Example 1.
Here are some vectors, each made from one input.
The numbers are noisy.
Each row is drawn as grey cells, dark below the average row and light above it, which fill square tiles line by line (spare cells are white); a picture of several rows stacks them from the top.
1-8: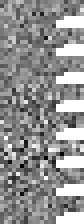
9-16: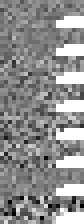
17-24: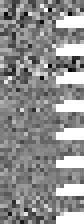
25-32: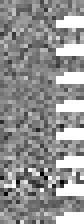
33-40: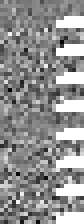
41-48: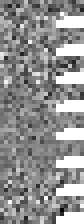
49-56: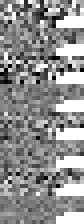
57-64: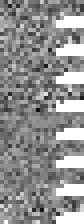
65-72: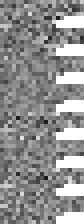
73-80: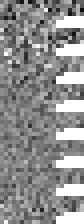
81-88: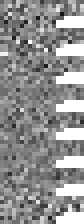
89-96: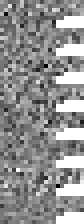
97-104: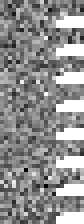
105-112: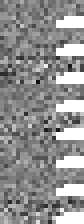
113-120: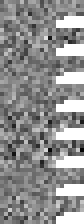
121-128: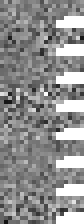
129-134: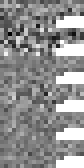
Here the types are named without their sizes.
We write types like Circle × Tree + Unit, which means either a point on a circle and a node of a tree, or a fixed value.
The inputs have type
Bool × Line + Label.
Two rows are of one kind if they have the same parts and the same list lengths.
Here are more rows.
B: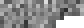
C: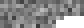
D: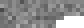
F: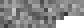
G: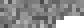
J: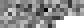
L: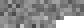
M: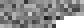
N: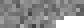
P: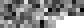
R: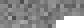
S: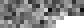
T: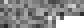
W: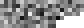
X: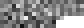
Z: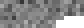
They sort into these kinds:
B, M, W, X
C, D, F, G, J, L, N, P, R, S, T, Z

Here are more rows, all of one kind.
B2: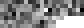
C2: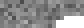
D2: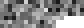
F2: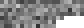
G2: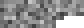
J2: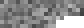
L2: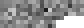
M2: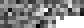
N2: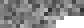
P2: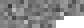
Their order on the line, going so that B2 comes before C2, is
B2, M2, C2, G2, F2, P2, L2, J2, N2, D2.
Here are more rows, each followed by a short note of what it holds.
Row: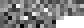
a label
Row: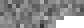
a point on a line and a true/false value
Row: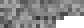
a point on a line and a true/false value
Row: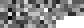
a label
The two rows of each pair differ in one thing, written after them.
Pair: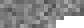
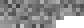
the place on the line
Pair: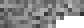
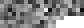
the place on the line
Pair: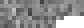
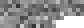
the true/false value
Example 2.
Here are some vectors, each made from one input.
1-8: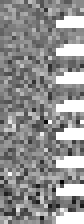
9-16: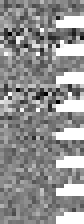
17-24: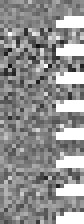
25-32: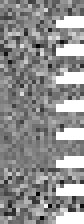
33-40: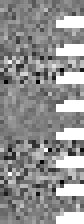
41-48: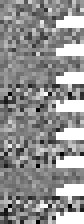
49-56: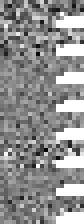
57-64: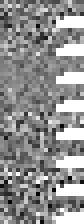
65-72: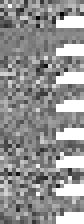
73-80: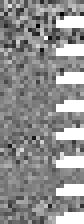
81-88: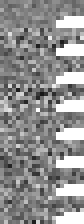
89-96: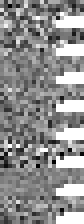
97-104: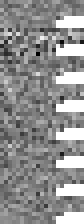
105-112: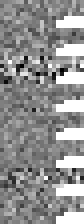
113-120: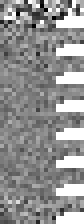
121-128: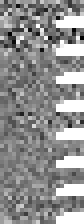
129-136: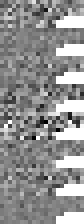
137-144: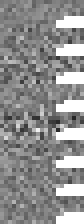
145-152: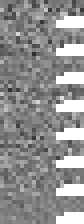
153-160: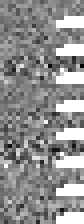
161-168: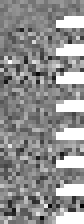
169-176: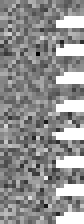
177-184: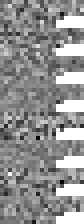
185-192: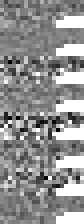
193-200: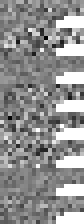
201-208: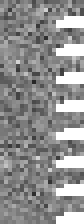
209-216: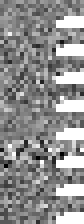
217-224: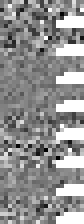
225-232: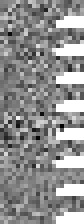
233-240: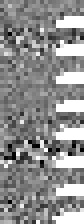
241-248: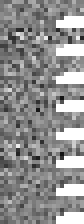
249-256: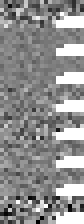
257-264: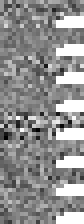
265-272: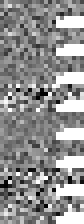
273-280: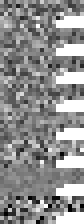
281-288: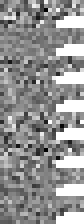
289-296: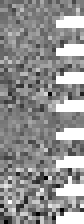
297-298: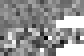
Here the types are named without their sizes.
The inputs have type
Bool × (Label + Line).
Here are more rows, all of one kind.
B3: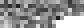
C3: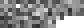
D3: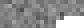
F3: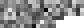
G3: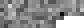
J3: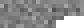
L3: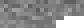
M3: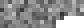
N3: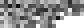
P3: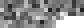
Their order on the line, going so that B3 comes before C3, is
N3, B3, P3, L3, D3, M3, G3, F3, C3, J3.
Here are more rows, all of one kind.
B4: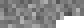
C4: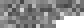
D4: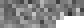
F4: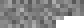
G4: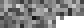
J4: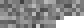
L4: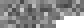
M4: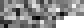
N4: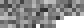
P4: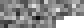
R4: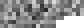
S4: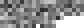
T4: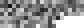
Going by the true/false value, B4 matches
D4, F4 and T4.
